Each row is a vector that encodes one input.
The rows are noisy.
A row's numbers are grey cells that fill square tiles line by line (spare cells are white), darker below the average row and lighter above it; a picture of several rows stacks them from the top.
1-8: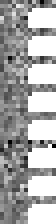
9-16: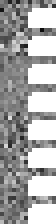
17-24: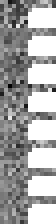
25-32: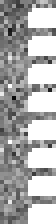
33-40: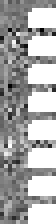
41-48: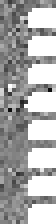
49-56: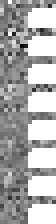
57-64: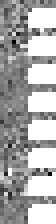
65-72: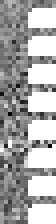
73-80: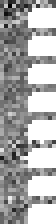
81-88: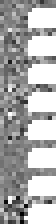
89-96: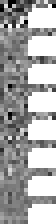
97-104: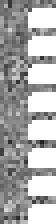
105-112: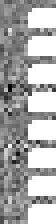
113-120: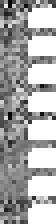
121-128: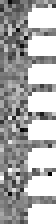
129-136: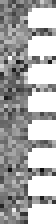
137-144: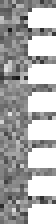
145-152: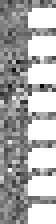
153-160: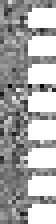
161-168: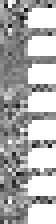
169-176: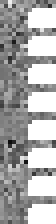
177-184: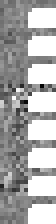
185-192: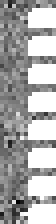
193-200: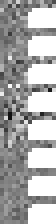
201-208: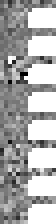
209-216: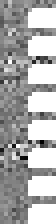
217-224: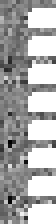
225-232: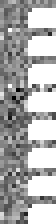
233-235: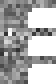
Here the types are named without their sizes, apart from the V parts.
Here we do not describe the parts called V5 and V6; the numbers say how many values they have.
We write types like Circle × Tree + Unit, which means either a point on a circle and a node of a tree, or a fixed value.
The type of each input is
Bool × (Line + V6) + V5.
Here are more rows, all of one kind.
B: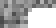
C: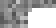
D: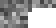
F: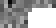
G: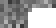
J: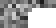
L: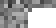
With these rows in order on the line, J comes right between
G and L.
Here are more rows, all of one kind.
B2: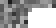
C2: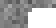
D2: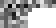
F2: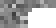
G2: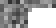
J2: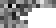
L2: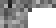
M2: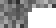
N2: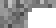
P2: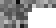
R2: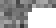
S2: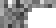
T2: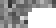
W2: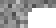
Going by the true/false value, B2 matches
D2, G2, T2 and W2.
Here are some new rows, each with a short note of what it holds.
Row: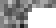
a point on a line and a true/false value
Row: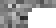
a value of V5
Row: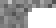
a point on a line and a true/false value
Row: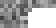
a value of V5
